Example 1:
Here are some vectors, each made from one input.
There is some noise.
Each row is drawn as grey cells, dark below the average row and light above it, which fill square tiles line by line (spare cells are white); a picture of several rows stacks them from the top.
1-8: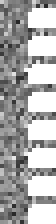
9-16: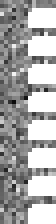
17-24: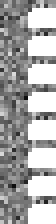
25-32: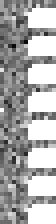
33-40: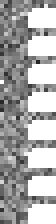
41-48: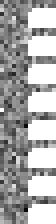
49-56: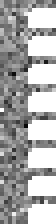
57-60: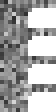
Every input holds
either one of 8 labels, or a point on a 7-point line.
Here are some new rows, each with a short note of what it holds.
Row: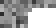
a point on a 7-point line
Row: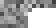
a point on a 7-point line
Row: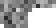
one of 8 labels
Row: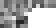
a point on a 7-point line
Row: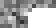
a point on a 7-point line
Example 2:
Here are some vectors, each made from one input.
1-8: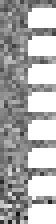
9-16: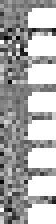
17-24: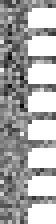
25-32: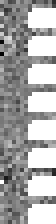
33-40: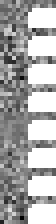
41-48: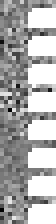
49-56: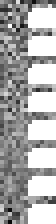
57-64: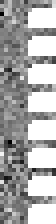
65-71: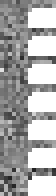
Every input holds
a point on an 8-point line and a true/false value.
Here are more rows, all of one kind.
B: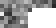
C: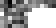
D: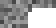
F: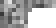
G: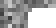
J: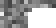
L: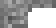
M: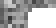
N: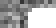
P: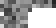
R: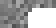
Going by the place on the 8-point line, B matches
G, L and M.
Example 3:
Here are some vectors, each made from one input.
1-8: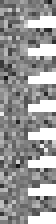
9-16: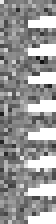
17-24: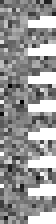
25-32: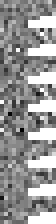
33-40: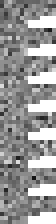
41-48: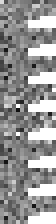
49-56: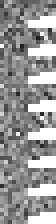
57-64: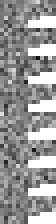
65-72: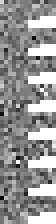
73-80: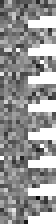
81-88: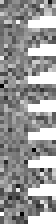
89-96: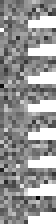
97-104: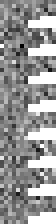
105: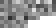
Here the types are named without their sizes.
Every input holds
either a point on a line, or four true/false values.
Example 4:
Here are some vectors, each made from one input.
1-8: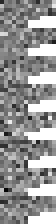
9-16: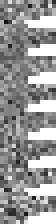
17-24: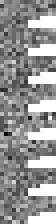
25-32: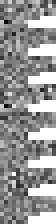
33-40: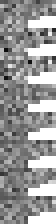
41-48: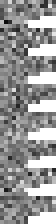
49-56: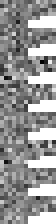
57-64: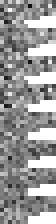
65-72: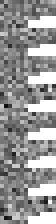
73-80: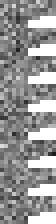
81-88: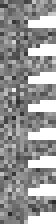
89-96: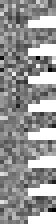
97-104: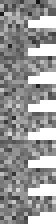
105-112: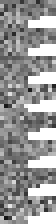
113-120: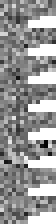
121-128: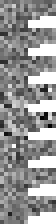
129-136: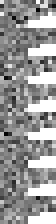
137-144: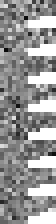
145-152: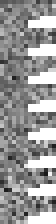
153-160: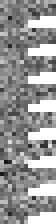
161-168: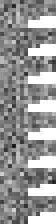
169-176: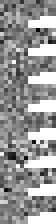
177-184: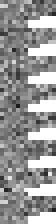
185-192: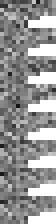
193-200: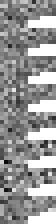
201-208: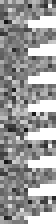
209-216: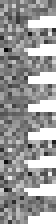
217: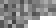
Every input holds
either one of 6 labels, or four true/false values.
